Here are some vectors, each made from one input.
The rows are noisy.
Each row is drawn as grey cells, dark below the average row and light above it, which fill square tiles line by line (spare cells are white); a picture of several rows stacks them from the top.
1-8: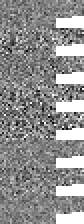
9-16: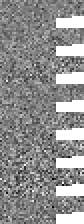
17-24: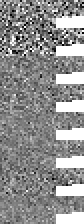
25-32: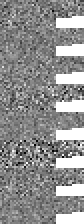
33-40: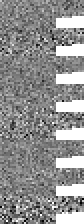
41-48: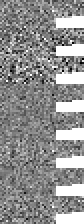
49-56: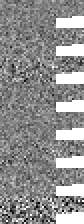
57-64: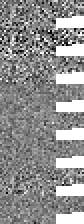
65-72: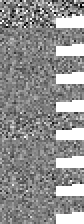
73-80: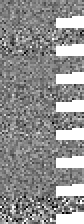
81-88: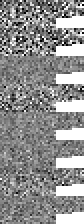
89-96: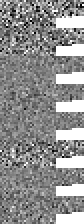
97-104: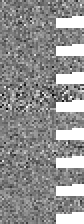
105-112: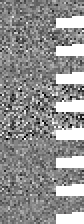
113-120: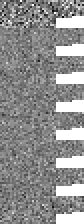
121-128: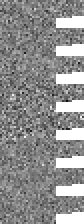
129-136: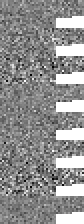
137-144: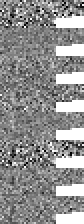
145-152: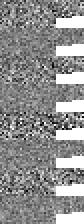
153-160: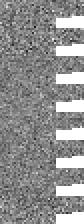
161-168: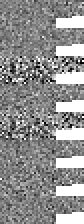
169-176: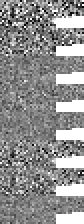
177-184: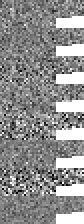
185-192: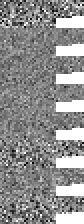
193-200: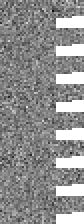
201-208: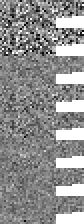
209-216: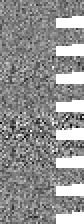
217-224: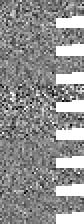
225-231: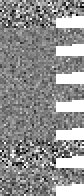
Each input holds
a node of a 20-node tree, together with either a point on a 12-point line, or a node of a 20-node tree.
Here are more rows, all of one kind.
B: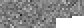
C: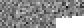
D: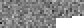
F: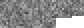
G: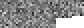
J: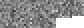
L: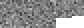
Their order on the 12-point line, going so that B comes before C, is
B, F, J, D, L, G, C.
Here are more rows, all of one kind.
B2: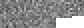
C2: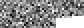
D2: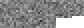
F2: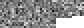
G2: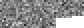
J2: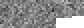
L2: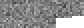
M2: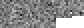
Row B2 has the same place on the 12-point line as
C2 and J2.
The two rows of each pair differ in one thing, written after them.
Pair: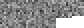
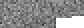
the node of the tree
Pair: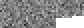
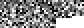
the place on the 12-point line
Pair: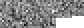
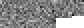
the node of the tree
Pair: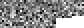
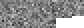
the node of the tree
